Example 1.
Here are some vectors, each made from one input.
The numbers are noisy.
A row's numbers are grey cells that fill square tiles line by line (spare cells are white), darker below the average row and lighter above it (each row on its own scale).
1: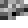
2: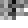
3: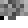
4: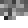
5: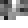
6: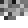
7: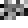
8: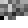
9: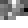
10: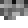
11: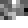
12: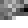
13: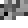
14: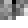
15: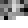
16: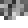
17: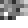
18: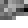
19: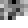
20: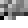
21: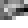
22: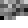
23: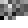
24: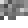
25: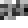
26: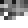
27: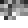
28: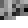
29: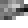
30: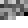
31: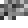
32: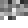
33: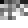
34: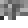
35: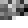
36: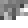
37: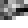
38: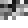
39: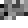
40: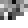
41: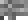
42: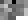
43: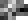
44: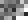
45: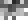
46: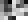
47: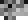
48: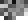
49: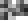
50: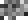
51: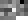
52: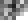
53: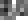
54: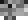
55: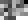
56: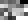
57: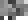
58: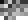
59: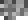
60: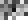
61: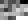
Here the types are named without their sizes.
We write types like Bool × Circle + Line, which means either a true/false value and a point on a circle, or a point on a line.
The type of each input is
Line × Line.
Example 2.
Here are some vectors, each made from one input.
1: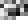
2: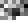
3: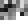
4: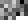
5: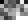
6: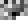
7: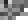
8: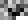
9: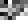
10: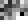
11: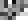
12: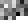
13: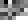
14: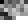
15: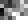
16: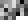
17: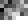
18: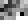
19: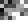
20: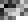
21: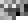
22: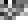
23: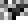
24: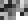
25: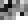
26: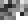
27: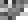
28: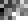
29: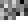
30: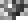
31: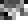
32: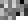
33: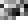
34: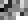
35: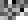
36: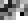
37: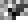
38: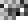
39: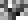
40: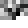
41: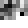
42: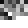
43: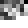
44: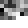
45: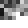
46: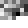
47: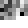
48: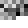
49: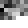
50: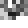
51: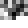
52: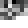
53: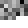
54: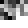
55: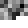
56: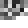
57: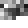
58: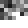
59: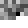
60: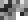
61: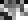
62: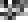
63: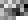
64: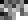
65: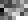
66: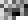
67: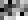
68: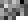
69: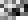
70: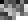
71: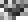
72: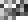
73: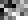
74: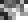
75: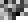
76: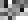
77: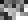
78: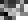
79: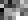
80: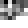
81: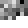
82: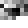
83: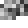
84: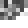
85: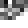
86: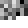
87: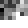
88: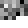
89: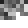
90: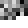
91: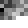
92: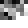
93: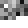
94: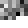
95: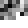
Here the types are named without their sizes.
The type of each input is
Line.
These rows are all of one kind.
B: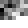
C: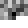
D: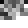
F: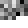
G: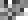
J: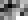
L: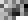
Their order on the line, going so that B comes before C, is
J, B, D, G, C, L, F.
